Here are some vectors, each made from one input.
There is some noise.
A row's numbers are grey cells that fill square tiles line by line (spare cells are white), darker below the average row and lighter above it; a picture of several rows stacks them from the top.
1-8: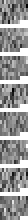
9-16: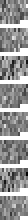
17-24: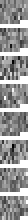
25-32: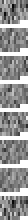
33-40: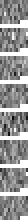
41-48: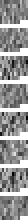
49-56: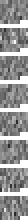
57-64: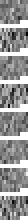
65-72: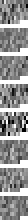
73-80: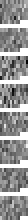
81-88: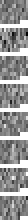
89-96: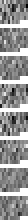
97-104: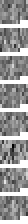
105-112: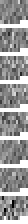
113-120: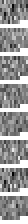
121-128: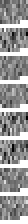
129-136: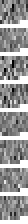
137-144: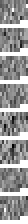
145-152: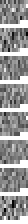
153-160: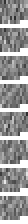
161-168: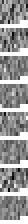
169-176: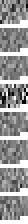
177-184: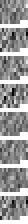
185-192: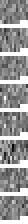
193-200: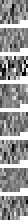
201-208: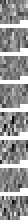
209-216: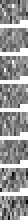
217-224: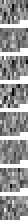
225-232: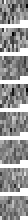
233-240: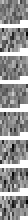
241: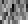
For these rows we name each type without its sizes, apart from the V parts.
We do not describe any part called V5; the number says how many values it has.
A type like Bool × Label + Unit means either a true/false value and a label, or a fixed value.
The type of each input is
List(Circle × (Line + V5)).
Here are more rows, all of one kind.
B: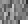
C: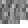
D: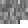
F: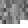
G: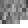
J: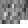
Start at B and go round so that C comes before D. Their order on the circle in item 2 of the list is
B, C, G, D, J, F.
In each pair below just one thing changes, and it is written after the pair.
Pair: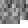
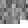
the value of V5 in item 1 of the list
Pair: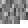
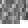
the place on the circle in item 1 of the list
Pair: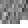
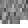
the value of V5 in item 1 of the list
